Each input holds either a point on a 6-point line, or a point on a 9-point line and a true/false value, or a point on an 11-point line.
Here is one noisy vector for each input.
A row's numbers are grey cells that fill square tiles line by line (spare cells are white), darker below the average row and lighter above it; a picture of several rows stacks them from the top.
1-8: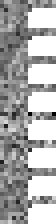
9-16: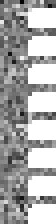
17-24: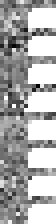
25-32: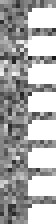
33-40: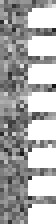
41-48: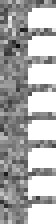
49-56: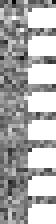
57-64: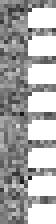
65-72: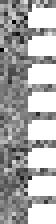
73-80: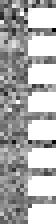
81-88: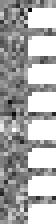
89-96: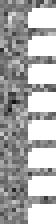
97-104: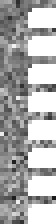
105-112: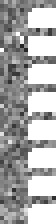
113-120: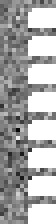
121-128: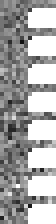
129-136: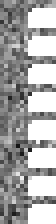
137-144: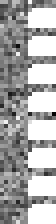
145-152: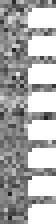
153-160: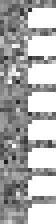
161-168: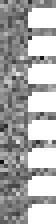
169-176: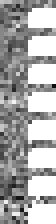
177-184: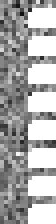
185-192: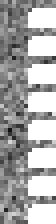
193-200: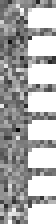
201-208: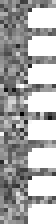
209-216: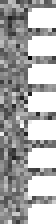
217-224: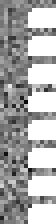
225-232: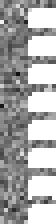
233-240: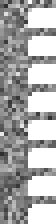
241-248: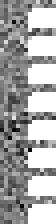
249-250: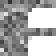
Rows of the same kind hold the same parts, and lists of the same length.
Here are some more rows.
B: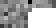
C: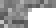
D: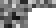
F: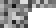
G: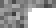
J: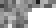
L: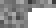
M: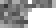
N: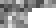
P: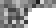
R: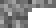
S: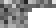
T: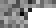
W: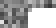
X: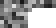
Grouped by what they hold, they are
B, D, L, P, R, T
C, F, J, M, N, S, W
G, X

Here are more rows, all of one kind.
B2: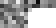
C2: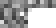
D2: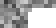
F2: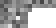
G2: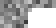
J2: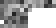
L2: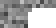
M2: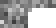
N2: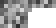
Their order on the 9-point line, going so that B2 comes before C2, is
F2, N2, M2, B2, L2, C2, D2, G2, J2.
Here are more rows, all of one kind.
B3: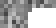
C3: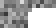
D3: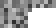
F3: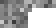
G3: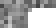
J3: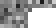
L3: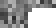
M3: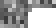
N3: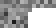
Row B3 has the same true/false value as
D3 and G3.
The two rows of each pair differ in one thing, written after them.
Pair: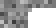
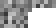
the true/false value
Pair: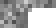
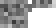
the place on the 9-point line
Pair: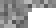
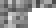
the true/false value
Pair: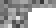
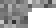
the place on the 9-point line
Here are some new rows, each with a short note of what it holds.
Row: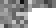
a point on a 6-point line
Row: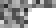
a point on a 9-point line and a true/false value
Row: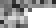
a point on a 6-point line
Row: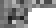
a point on an 11-point line
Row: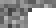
a point on an 11-point line
